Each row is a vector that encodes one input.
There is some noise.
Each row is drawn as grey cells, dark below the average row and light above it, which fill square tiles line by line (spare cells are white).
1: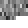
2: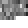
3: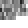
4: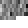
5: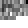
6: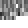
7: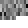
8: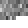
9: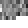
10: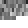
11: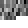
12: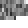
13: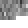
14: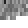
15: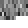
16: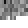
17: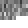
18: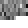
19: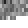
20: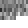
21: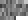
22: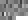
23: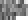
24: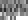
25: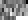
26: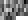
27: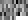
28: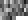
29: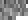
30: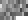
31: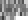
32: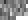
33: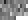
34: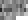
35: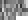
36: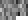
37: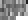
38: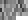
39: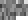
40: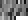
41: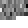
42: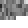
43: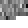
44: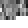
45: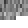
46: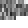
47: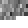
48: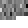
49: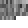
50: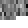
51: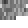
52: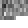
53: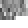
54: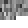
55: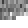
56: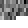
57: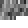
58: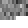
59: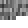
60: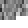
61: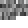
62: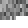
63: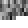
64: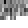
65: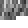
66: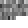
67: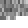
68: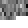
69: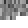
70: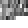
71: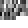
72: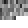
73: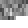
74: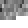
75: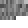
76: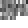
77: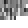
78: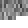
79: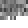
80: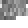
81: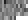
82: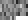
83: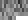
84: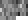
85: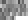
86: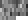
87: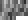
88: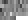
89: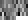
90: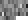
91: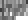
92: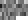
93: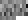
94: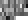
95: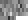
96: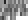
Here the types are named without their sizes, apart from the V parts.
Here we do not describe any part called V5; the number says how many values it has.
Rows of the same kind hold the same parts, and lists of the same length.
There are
5 kinds of row.
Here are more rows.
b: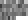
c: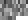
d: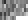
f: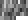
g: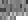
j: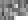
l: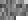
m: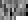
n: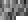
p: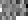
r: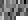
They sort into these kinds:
b, l
c, d
f, n, r
g, j
m, p

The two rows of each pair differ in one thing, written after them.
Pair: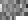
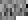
one of the three true/false values
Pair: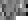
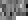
the place on the line
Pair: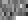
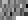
one of the three true/false values
